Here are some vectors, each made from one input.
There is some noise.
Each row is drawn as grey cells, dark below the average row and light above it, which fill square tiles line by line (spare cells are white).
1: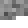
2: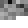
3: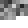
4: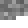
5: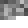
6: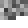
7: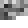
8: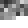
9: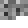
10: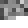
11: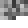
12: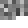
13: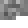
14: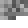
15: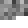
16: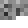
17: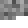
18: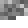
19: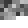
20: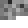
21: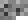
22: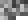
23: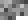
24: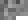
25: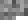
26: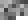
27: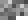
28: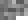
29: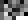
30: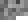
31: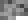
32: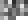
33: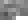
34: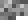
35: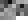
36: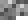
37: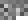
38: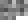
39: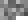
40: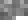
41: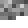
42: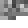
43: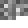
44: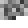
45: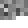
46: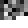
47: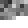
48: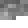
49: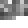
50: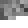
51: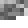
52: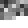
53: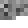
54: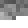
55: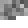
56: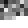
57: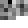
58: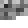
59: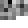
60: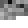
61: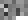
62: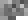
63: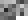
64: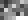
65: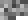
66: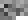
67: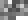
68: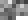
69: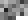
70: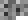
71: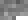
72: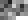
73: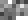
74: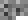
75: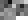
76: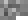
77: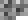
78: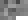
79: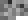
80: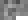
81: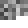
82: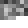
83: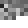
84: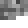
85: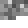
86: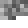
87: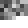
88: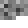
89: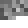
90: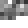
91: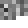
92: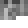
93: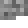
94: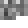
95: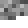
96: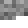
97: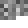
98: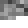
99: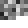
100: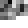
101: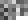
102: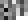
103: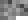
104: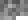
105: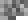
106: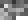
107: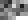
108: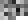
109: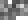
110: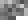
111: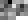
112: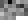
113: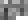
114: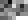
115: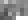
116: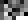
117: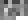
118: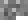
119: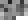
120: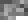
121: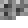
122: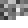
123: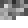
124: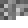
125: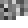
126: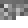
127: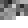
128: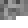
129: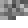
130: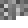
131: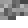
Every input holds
either a fixed value, or three true/false values.
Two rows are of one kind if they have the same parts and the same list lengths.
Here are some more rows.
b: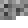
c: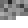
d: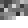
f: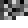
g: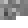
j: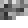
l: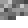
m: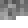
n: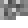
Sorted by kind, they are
b, c, d, g, j, l, m, n
f

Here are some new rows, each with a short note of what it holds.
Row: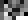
a fixed value
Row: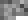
three true/false values
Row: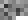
three true/false values
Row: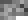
three true/false values
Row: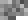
three true/false values
